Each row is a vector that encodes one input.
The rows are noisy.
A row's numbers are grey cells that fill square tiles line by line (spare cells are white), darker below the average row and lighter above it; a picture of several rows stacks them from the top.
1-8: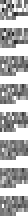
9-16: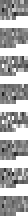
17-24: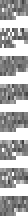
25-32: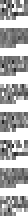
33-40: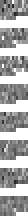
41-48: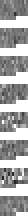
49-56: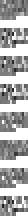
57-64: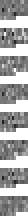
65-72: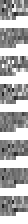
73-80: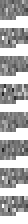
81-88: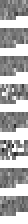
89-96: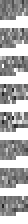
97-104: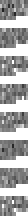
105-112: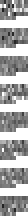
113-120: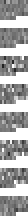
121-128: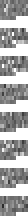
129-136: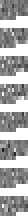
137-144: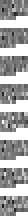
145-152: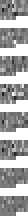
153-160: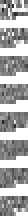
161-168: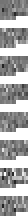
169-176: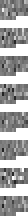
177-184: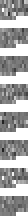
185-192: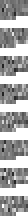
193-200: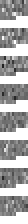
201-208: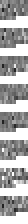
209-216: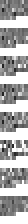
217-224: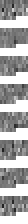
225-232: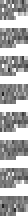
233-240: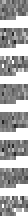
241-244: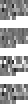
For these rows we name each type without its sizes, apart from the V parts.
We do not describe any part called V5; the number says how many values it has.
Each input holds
a label, together with either a fixed value, or a true/false value and a value of V5.
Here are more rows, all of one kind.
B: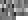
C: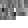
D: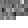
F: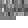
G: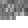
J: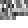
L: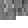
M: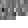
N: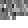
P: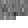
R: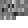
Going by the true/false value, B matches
C and L.
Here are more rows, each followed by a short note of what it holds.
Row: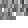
a label
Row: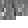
a label
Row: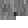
a label, a true/false value and a value of V5
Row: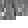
a label
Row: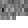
a label, a true/false value and a value of V5
